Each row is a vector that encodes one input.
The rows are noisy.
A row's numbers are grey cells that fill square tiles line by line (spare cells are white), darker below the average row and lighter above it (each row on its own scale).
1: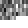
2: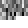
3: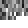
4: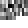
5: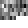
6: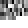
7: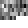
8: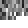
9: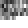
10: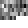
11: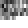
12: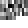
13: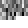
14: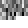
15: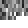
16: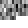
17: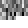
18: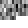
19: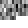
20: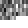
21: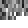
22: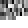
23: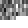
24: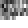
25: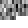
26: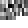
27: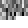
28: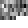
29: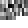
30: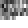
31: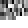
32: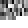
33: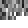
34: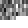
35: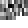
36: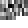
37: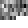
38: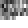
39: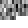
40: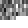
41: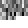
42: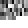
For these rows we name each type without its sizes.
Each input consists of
three true/false values.
